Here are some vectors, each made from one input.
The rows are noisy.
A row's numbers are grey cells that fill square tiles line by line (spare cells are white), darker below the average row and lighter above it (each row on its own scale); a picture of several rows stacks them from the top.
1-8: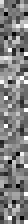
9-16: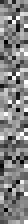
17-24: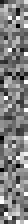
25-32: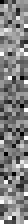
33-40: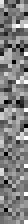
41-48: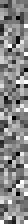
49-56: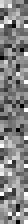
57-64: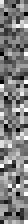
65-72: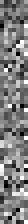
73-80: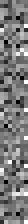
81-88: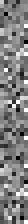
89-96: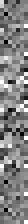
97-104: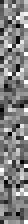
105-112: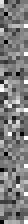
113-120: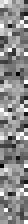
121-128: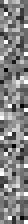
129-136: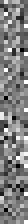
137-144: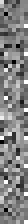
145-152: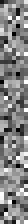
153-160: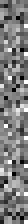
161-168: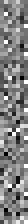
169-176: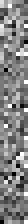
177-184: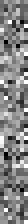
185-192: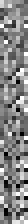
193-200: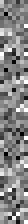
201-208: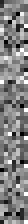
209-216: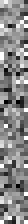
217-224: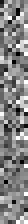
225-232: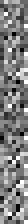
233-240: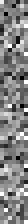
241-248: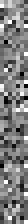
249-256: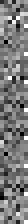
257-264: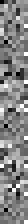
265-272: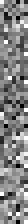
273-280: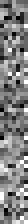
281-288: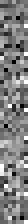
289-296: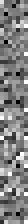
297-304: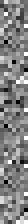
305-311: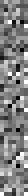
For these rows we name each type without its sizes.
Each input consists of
either a label, or a point on a line and four true/false values.
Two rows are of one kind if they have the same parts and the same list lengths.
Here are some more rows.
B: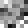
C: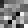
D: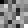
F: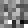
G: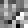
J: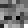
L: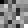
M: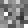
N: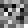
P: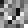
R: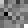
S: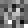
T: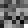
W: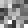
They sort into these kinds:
B, F, J, M, N, R, S, T, W
C, D, G, L, P

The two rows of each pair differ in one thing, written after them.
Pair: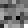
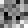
one of the four true/false values
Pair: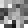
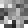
the place on the line
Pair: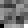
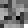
one of the four true/false values
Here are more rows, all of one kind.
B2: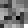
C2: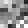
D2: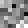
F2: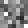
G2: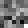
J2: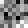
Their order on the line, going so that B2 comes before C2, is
G2, B2, F2, D2, J2, C2.
